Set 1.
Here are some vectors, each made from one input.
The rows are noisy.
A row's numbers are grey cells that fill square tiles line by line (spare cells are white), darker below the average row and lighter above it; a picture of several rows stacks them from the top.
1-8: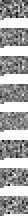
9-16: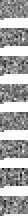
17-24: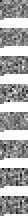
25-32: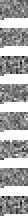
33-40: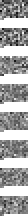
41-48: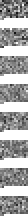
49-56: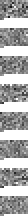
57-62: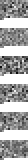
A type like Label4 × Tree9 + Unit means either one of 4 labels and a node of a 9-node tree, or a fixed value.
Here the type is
Tree11.
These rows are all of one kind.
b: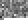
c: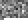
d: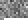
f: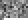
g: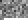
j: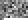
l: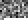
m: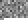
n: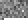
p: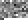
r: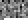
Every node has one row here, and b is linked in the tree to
m and p.
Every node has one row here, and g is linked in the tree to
f and m.
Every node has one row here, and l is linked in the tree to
r.
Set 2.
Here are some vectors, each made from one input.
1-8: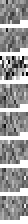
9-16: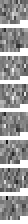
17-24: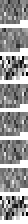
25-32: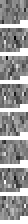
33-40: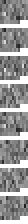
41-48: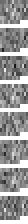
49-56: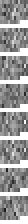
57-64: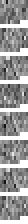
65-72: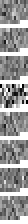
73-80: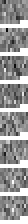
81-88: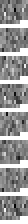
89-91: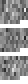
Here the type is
Circle10 + Unit.
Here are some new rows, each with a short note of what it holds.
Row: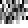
a fixed value
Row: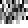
a fixed value
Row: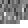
a point on a 10-point circle
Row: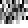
a fixed value
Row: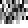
a fixed value
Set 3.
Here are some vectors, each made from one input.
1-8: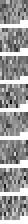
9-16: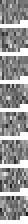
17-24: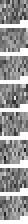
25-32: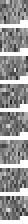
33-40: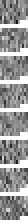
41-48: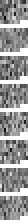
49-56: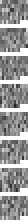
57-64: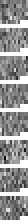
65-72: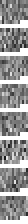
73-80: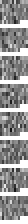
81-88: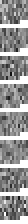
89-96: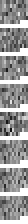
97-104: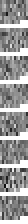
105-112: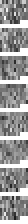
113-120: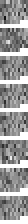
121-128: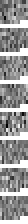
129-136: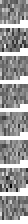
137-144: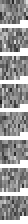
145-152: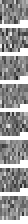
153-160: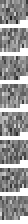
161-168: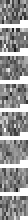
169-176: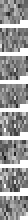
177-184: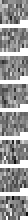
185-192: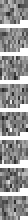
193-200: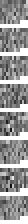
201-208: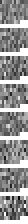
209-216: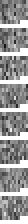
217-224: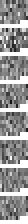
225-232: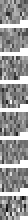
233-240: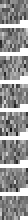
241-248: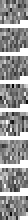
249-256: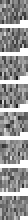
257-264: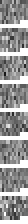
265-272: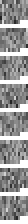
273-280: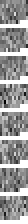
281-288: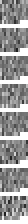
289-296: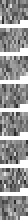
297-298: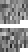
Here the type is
Bool × Bool × Bool × Bool.
